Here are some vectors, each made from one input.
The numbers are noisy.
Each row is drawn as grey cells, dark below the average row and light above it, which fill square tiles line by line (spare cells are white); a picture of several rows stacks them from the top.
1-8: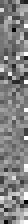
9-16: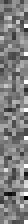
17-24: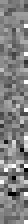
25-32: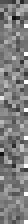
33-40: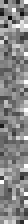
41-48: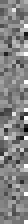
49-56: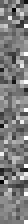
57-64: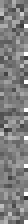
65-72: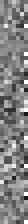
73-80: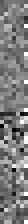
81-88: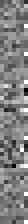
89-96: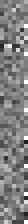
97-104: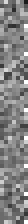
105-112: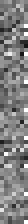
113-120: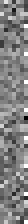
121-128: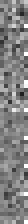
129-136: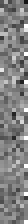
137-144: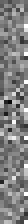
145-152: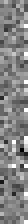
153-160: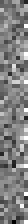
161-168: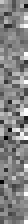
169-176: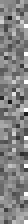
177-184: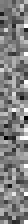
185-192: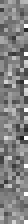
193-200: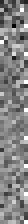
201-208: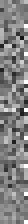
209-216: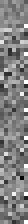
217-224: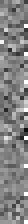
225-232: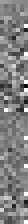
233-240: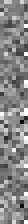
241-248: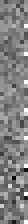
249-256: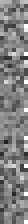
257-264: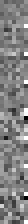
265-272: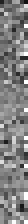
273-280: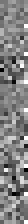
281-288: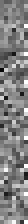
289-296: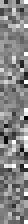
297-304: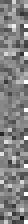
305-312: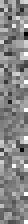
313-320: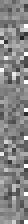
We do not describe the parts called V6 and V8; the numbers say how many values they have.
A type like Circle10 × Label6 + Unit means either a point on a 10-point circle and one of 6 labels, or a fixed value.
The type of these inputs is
(Bool × Label9 + V6) × V8.
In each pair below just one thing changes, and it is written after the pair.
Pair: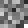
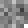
the true/false value
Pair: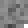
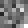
the value of V8
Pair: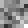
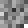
the label
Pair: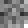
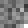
the value of V8
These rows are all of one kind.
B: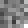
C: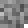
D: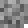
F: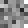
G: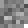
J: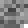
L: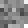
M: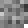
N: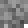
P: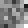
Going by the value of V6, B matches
F, G, J and L.
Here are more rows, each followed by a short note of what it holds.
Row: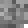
a value of V6 and a value of V8
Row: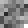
one of 9 labels, a true/false value and a value of V8
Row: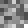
one of 9 labels, a true/false value and a value of V8
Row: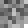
one of 9 labels, a true/false value and a value of V8
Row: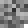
a value of V6 and a value of V8
